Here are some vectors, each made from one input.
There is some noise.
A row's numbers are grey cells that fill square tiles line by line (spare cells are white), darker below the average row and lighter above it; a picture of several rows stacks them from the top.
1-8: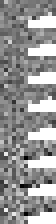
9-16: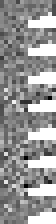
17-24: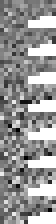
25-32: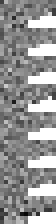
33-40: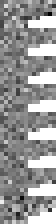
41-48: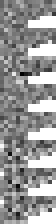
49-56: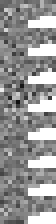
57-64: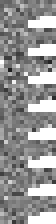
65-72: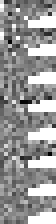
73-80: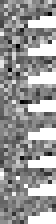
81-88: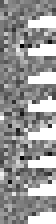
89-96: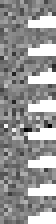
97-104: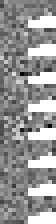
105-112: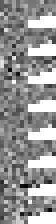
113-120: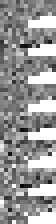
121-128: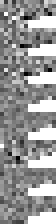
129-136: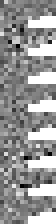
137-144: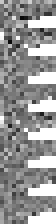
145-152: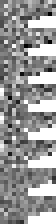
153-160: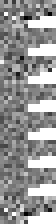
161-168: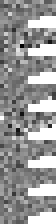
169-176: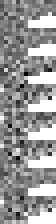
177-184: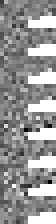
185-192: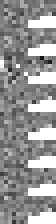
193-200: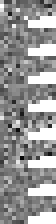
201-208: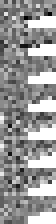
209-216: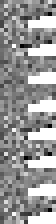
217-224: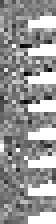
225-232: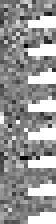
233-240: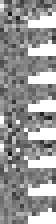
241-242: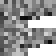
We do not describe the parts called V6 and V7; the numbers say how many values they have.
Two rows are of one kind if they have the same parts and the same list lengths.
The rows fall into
4 kinds.
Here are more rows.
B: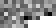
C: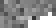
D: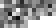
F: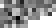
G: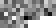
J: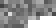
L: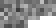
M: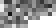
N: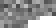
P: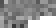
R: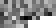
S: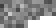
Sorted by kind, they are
B, G, R
C, P
D, F, M
J, L, N, S

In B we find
a value of V6.
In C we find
a point on a 5-point line and a value of V7.
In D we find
a point on an 8-point line.
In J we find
one of 9 labels and a value of V7.
